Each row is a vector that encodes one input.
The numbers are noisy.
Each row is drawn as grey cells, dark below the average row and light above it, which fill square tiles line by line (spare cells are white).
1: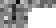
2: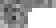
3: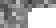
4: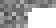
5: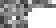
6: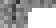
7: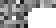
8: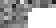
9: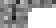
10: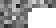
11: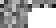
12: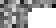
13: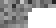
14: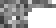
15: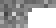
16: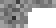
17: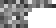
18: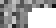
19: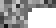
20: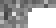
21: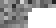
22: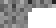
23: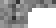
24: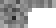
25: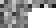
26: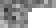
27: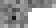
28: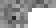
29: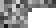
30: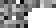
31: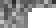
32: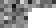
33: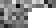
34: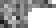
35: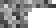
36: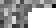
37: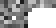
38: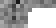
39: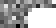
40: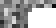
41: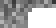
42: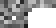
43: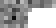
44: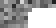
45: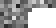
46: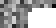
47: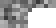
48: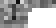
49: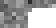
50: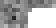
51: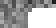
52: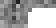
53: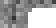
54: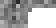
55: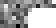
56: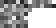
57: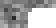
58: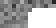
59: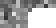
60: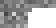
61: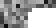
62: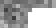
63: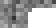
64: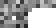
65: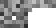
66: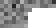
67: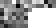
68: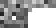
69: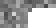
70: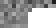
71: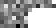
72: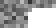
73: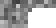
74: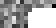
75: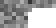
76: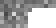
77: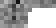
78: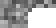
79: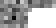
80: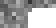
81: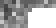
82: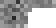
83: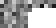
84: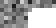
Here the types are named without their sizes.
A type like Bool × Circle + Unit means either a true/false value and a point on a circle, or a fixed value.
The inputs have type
Bool × Bool × Bool × Bool + Tree.
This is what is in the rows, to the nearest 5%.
About 40% of them hold a node of a tree. The rest hold four true/false values.
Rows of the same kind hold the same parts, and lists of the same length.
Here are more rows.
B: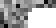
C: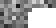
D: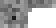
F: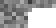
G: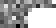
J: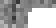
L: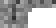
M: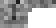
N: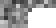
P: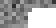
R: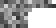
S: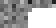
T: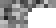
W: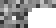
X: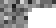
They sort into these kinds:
B, C, G, R, W
D, F, J, L, M, N, P, S, T, X

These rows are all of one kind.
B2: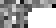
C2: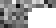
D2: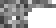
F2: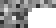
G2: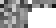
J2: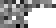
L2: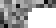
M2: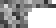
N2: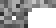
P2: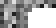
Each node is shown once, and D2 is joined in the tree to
M2.
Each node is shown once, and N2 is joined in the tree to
C2 and F2.
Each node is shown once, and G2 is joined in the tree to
P2.
